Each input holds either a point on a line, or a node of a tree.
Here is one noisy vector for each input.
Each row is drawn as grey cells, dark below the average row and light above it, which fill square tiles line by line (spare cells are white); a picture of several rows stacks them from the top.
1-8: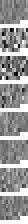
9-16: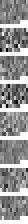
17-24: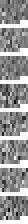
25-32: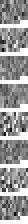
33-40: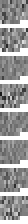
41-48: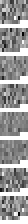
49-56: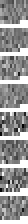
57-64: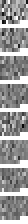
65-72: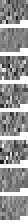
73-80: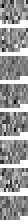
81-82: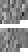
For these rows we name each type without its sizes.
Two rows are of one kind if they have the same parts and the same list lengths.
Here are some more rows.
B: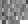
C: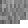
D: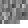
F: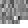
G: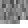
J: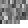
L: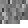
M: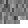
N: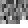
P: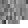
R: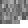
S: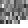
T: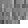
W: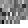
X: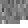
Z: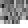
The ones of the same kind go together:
B, C, M, P, R, S, T, W
D, F, G, J, L, N, X, Z

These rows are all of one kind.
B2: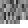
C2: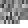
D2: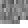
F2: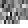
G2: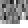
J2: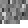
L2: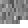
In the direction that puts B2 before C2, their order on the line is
F2, B2, G2, D2, J2, C2, L2.
